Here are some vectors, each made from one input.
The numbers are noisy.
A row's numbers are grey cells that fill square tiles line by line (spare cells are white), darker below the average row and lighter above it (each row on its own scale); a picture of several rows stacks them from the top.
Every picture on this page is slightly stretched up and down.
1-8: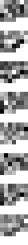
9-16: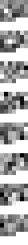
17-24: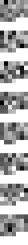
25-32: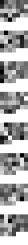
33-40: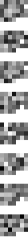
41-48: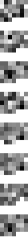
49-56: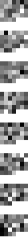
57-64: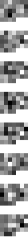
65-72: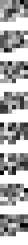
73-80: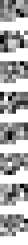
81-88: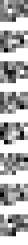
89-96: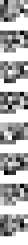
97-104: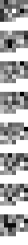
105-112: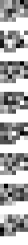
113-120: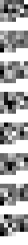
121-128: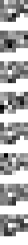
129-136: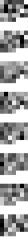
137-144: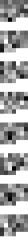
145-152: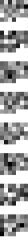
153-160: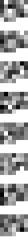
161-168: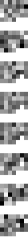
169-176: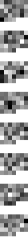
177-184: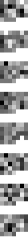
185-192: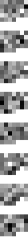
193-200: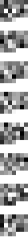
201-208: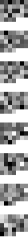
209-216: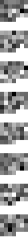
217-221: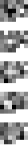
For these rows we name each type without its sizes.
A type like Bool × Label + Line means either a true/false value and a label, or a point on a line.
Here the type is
Bool × Bool × Bool × Tree + Circle.
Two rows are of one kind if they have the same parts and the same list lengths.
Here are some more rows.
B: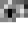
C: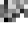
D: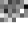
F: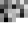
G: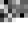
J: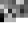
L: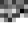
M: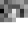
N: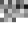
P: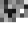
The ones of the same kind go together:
B, D, N, P
C, F, G, J, L, M

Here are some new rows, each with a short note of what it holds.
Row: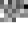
a point on a circle
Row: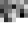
a node of a tree and three true/false values
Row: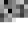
a node of a tree and three true/false values
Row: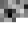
a point on a circle
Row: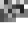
a node of a tree and three true/false values
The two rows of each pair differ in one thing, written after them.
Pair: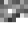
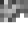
one of the three true/false values
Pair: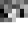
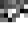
the node of the tree
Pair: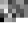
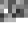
one of the three true/false values
